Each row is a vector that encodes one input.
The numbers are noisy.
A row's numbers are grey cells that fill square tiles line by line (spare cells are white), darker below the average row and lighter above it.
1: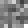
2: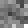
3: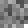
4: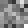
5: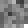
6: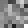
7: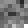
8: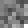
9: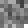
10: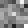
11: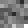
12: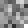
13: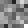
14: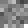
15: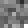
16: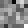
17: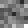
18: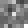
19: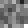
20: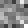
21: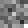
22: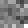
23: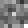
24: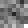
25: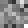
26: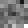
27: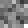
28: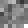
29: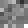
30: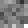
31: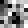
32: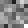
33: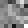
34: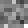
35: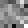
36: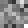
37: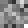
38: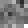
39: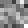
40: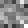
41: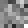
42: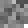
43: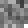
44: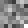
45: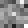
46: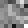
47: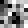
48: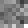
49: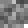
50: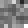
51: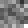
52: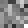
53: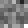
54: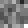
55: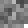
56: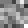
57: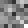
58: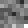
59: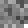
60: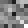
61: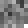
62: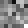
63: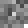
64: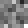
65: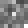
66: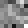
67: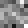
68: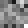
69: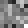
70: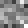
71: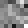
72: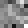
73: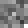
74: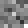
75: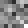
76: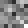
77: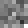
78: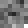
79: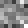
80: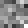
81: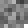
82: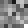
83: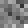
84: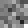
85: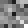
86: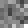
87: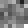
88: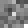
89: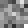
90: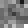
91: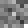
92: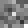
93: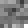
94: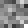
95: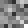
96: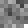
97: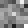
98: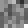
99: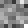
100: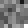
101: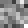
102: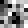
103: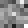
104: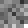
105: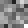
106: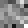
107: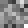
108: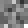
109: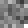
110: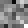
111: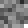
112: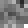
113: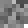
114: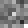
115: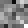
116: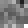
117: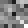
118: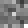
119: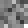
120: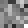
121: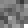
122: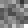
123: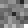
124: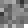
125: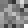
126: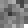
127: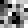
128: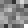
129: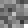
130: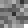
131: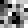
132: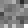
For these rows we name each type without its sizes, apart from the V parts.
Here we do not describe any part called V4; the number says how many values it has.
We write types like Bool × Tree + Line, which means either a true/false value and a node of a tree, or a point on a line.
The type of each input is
List(Bool × Line × V4).
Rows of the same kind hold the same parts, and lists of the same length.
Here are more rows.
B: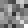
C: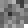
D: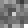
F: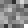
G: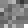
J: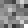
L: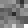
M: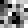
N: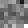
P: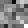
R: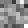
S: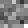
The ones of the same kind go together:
B, F, J, P, R
C, D, G, L, N, S
M

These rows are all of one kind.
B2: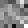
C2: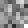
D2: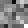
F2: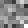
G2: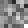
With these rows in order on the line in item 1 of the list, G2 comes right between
C2 and D2.
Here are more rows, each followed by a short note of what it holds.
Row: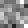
a list of one item
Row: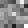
a list of one item
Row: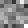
a list of one item
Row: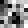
the empty list
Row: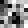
the empty list
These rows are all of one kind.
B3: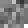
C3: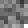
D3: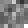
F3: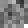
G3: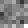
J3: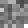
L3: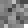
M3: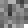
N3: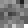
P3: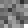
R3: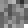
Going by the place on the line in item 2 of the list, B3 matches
F3, G3, J3 and N3.
